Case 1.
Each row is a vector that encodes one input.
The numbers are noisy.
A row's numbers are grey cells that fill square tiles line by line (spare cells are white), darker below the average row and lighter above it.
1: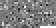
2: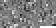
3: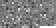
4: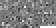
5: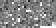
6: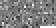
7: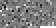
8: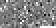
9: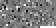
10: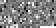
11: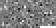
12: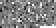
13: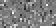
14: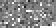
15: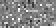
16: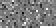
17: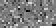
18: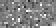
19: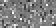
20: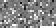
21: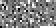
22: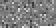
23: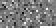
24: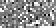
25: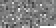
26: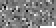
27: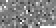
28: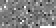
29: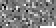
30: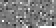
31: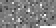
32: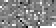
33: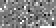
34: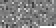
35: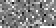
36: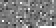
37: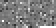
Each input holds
one of 5 labels.
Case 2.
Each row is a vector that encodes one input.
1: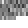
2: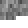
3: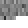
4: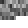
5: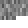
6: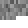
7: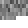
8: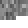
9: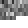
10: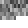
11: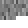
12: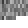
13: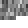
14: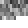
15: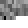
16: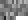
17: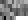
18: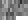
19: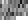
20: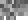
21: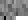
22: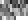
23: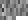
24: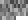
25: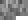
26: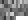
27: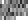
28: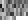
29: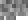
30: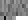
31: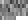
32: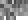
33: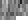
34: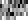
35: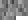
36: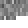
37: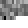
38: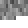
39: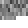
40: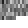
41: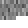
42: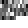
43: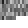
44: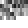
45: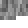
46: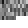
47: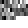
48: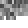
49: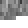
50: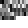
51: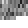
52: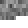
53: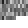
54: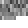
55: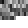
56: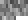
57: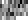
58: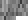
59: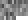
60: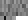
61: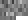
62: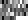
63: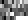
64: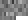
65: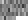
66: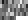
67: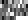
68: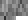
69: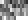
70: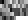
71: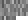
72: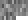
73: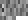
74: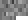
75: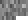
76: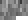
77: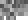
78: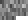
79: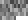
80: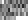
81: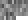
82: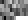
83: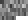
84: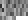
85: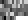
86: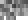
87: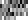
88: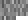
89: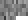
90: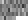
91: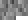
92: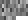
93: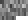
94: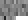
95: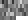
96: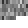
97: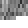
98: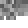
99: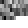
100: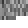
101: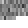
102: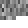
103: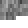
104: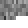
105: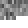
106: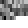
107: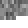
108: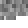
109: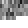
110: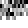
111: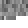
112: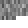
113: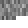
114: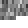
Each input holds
either a point on a 15-point circle, or a fixed value.
